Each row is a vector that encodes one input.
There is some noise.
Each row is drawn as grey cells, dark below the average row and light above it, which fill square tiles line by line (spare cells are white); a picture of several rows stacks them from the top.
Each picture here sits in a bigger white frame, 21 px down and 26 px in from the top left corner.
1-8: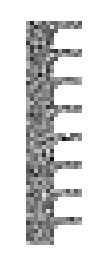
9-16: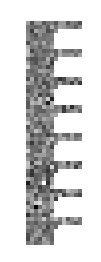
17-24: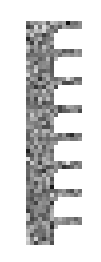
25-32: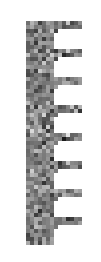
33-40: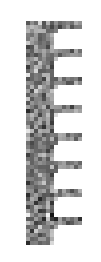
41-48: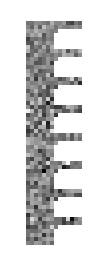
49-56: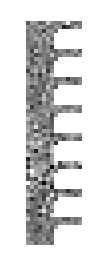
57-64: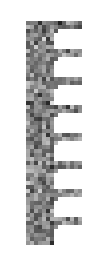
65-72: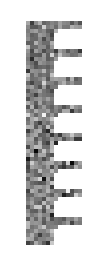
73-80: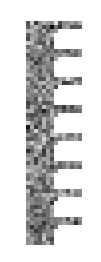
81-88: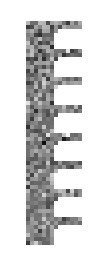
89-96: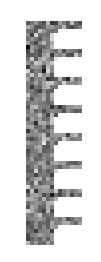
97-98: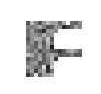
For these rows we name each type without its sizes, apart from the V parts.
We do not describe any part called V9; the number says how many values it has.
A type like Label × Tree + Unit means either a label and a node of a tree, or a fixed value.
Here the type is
Bool × V9 + Tree.
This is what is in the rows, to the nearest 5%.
About 45% of them hold a node of a tree. The rest hold a true/false value and a value of V9.
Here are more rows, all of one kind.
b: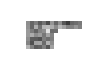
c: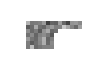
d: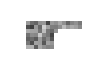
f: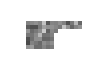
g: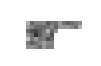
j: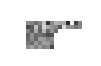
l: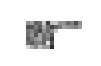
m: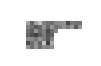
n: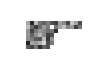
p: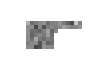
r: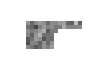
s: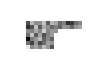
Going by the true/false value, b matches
c, g and p.
